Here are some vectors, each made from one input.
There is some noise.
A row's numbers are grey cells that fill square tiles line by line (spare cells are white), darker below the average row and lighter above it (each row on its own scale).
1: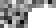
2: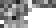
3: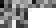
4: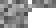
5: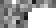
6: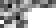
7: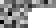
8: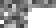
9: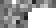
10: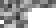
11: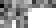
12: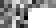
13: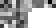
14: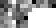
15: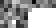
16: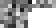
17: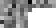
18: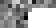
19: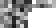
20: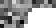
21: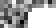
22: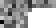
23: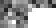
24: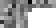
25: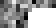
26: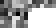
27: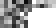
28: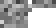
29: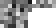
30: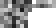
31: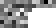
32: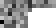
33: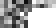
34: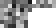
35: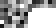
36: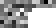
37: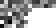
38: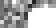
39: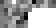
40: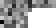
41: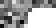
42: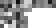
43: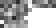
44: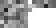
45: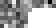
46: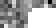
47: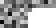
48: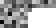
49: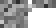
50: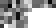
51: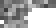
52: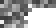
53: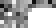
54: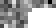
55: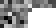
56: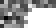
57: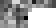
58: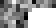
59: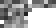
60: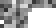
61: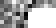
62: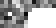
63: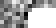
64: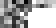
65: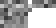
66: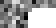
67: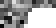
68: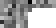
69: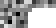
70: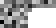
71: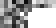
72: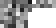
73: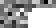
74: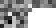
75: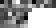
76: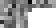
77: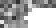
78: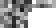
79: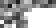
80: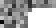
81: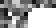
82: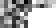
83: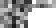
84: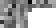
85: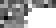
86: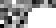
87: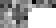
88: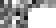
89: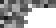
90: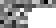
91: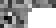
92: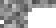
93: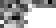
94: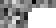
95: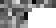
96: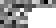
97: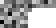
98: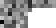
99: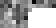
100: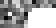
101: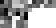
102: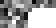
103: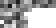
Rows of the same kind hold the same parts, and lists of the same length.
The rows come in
2 kinds.
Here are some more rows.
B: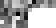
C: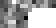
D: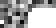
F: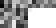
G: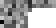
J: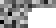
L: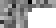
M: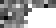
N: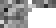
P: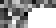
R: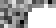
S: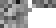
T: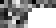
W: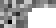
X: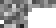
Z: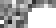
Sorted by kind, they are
B, C, D, F, M, N, P, R, S, T, W, X, Z
G, J, L

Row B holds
a point on each of two 12-point lines.
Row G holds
a point on a 7-point line.
